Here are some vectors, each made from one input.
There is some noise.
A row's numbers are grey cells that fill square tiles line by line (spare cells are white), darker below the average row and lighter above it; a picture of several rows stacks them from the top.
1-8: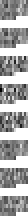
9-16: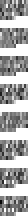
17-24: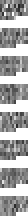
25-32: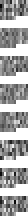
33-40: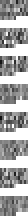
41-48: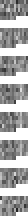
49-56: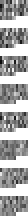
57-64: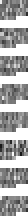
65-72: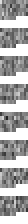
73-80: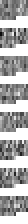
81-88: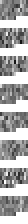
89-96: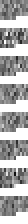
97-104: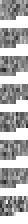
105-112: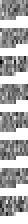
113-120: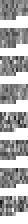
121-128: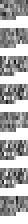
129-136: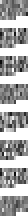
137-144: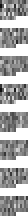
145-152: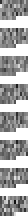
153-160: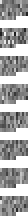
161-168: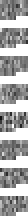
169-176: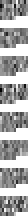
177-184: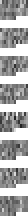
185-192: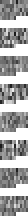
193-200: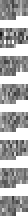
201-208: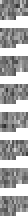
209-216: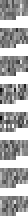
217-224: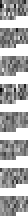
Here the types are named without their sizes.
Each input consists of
either three true/false values, or a list of points on a line.
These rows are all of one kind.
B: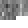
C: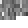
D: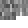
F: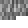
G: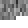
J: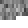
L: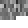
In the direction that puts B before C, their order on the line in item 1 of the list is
G, L, F, J, B, D, C.
